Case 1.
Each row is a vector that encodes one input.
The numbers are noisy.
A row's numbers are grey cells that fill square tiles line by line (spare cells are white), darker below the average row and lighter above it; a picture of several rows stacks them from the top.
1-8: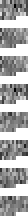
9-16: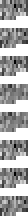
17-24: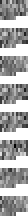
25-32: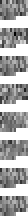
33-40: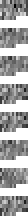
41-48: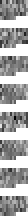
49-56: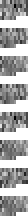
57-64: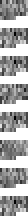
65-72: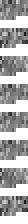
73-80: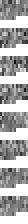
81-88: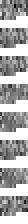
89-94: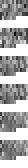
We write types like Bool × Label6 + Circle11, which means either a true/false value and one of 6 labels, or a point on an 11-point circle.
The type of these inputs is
Line5.
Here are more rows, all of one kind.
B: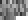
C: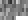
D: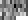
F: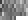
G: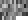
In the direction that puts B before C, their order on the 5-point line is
G, B, F, C, D.
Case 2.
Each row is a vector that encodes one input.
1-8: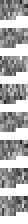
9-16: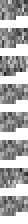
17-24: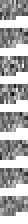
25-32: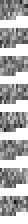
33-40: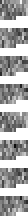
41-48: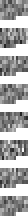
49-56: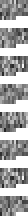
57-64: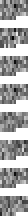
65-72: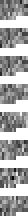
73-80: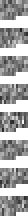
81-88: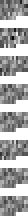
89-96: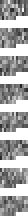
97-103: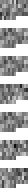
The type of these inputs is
Circle10.
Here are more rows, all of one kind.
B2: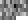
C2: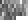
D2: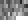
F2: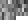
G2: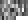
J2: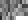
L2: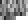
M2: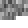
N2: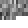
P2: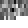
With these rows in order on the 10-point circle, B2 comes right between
F2 and M2.
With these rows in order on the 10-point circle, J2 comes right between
D2 and N2.
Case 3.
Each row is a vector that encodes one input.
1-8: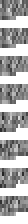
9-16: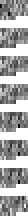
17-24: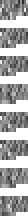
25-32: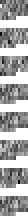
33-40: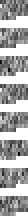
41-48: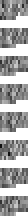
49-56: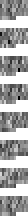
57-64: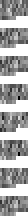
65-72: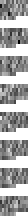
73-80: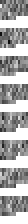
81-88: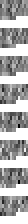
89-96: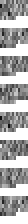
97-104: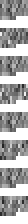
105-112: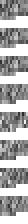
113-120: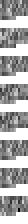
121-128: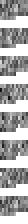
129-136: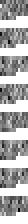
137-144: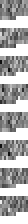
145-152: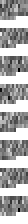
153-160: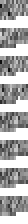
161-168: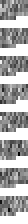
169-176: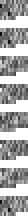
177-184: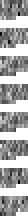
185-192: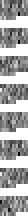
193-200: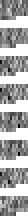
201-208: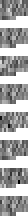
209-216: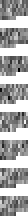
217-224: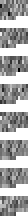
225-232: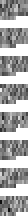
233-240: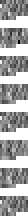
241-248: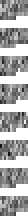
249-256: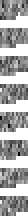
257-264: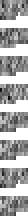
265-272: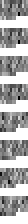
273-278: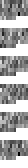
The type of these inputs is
Bool × Bool × Bool + Unit.
